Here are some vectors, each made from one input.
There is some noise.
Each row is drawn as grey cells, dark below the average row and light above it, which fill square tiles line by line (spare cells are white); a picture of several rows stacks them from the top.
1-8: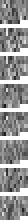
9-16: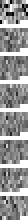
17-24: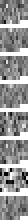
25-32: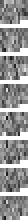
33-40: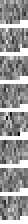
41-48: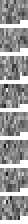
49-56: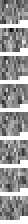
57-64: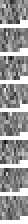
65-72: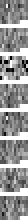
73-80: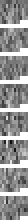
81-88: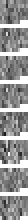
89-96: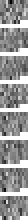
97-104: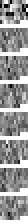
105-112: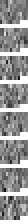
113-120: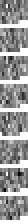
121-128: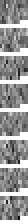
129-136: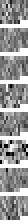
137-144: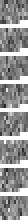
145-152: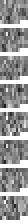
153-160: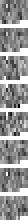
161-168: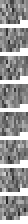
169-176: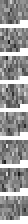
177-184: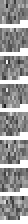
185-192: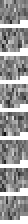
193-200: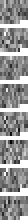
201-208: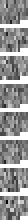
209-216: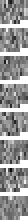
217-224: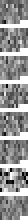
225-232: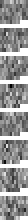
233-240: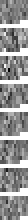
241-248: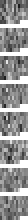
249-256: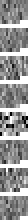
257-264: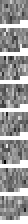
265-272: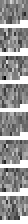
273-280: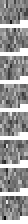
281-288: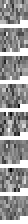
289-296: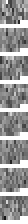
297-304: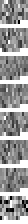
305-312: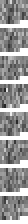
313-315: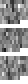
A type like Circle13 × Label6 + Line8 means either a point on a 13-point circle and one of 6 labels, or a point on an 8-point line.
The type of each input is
List2(Bool × Line8).
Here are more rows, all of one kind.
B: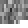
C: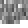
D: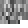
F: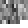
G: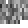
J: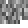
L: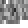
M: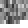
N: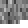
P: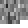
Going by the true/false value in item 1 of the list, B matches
C, M, N and P.
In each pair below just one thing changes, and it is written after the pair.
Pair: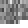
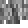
the true/false value in item 1 of the list
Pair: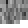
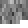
the place on the 8-point line in item 1 of the list
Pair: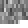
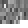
the true/false value in item 2 of the list
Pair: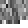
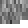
the true/false value in item 1 of the list
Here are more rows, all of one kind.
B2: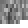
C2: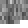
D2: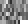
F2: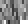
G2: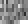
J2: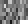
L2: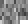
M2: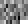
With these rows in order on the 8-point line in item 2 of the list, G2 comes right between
D2 and L2.
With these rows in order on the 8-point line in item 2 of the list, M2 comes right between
B2 and J2.
